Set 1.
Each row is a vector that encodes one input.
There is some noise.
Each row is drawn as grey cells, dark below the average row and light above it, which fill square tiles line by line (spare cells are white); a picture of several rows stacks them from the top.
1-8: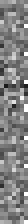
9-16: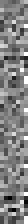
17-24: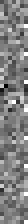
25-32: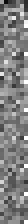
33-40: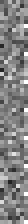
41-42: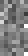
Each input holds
either a fixed value, or a node of an 8-node tree.
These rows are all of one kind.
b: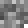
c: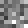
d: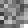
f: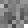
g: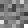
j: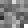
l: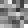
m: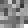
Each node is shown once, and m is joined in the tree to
l.
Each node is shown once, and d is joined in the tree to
c.
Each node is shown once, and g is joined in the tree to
b.
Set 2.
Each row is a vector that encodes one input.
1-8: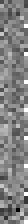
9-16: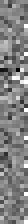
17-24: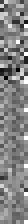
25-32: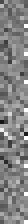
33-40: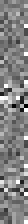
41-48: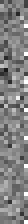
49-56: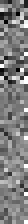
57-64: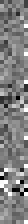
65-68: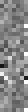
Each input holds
one of 5 labels.
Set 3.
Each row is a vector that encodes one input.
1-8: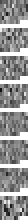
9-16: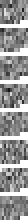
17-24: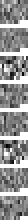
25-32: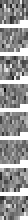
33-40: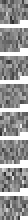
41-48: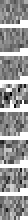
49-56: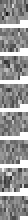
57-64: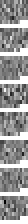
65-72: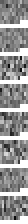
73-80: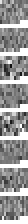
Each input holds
a node of a 13-node tree.
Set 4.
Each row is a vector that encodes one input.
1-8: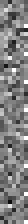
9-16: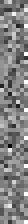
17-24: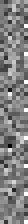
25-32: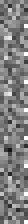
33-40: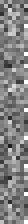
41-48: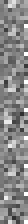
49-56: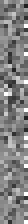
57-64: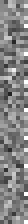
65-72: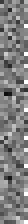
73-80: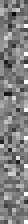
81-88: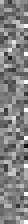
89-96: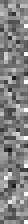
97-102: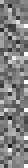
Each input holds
a point on a 19-point circle.
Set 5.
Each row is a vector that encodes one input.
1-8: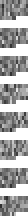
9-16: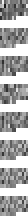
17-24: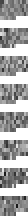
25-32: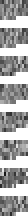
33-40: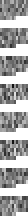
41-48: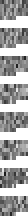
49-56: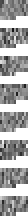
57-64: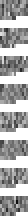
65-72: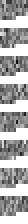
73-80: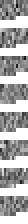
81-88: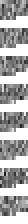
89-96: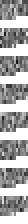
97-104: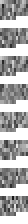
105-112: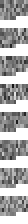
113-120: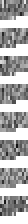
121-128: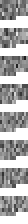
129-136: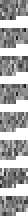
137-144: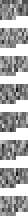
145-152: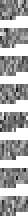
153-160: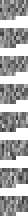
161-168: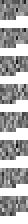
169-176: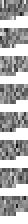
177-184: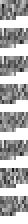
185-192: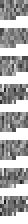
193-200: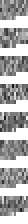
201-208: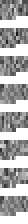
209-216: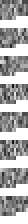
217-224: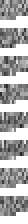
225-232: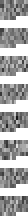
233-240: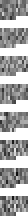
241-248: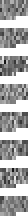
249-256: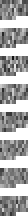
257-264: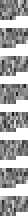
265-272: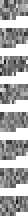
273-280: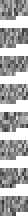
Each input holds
a node of a 19-node tree.
